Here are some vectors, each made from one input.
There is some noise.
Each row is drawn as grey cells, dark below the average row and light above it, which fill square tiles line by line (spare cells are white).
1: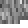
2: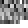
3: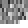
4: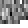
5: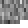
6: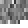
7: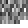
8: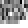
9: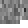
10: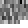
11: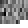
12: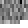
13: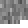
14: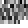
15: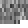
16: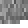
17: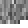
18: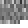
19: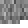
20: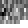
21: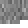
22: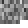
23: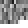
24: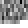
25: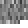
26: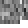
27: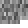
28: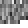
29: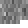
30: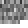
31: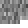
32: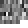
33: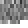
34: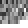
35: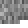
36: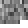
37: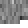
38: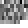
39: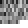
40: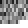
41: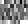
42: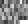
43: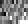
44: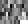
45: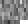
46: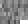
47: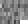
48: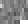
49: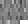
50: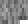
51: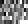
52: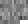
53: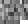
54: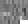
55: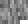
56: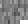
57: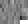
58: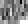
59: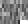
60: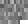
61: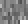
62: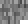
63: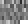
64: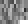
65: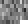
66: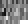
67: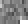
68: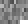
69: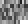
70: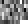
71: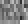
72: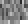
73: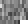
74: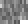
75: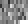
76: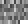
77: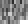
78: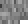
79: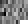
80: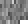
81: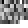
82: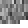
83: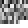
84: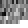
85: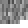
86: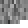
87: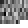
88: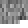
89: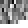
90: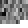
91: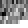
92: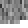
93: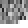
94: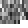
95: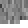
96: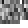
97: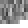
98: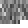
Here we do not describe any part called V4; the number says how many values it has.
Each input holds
either a point on a 10-point circle and a true/false value, or a value of V4.
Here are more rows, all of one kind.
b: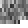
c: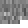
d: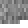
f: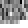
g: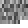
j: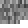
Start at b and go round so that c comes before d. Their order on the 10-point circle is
b, f, j, g, c, d.
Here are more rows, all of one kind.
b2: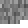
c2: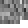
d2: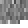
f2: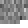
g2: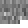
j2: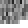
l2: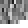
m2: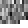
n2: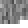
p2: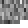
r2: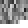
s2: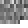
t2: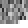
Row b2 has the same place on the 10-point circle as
l2 and s2.
